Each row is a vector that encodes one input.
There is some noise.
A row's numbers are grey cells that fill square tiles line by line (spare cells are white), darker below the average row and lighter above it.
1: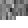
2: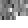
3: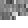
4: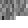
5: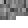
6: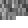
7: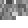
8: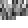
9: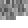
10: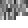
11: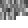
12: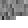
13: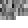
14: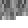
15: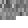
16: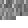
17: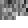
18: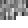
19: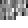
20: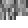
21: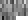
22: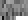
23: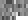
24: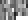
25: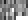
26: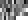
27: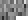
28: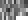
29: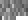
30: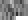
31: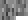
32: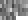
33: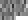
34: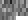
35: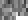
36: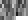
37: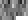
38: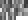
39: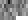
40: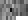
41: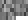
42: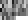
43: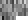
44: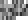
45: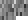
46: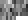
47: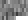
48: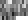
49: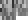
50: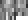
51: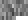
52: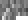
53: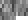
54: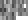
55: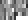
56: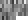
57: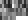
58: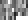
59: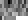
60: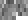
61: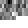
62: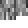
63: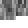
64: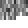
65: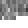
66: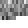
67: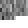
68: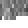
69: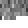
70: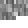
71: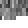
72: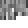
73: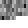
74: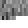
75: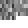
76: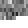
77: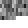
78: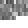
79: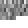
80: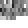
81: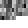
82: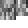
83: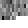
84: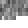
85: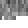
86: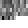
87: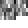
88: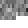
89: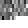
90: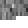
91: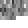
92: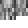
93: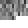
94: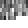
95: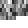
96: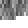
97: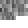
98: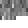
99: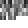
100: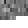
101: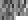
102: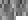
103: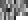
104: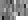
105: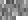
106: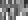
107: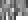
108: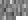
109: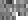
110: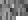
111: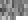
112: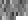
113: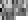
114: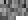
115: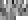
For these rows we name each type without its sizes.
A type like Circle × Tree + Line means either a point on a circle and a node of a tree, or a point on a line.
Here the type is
Circle × (Tree + Unit) + Line.
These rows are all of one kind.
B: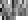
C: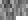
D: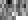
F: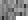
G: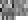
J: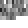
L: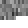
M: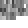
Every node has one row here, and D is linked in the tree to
F.
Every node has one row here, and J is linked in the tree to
M.
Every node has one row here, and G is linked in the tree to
M.
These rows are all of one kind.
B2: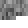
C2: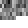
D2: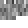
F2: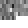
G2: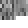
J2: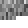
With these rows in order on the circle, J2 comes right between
B2 and C2.
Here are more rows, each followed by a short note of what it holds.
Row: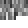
a point on a line
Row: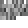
a point on a circle and a node of a tree
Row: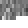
a point on a circle
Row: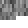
a point on a circle
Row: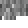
a point on a circle
